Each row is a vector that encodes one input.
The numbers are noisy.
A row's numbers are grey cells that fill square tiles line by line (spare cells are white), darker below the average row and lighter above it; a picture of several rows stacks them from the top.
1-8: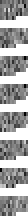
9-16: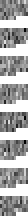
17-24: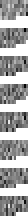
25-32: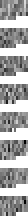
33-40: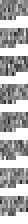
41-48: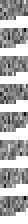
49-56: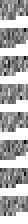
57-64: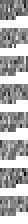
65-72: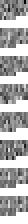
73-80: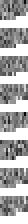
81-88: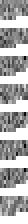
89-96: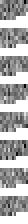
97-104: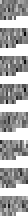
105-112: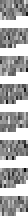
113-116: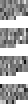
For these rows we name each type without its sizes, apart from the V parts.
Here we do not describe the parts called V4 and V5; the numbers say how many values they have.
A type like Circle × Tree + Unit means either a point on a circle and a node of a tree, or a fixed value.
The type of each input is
Bool × Label × V4 × V5.
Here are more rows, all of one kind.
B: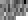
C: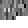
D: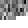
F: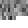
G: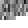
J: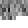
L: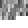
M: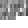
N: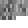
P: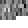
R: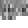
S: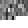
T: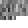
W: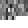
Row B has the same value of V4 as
F, J, L and R.
